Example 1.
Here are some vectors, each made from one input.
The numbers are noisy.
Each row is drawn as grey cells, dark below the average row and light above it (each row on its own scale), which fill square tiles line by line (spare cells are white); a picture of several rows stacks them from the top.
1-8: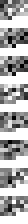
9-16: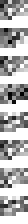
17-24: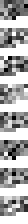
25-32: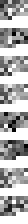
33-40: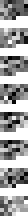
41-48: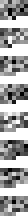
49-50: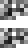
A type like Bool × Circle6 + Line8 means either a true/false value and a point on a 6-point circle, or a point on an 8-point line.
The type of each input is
Bool × Bool × Bool.
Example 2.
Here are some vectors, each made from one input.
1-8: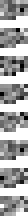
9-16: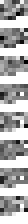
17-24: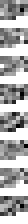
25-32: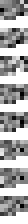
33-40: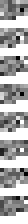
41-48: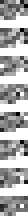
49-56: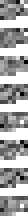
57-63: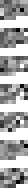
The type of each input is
Bool × Bool × Bool × Bool.
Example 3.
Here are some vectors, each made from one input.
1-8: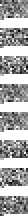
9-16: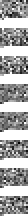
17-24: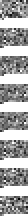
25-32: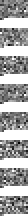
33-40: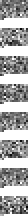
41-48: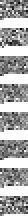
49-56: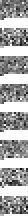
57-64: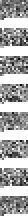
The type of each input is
Label7.
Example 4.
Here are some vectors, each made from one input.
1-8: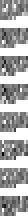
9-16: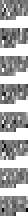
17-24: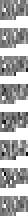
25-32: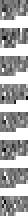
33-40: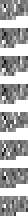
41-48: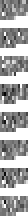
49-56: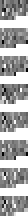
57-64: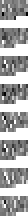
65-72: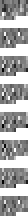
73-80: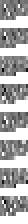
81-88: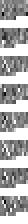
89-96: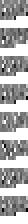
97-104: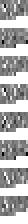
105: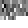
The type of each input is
Circle18.
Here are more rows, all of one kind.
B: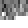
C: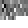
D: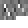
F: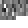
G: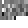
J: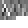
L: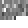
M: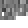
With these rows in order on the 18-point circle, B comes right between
C and M.
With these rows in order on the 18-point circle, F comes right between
D and M.
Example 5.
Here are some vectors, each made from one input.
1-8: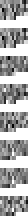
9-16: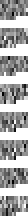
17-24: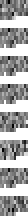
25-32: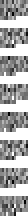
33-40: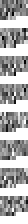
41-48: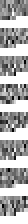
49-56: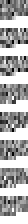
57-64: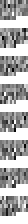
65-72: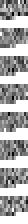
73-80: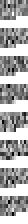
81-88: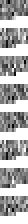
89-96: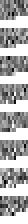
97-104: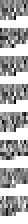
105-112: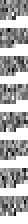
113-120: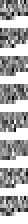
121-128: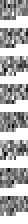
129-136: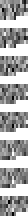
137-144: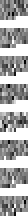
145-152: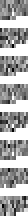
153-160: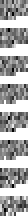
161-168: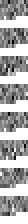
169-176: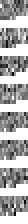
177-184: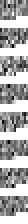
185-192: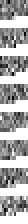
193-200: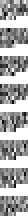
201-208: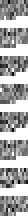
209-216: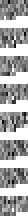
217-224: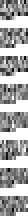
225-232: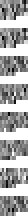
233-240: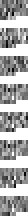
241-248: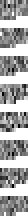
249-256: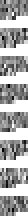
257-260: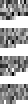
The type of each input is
Circle20.
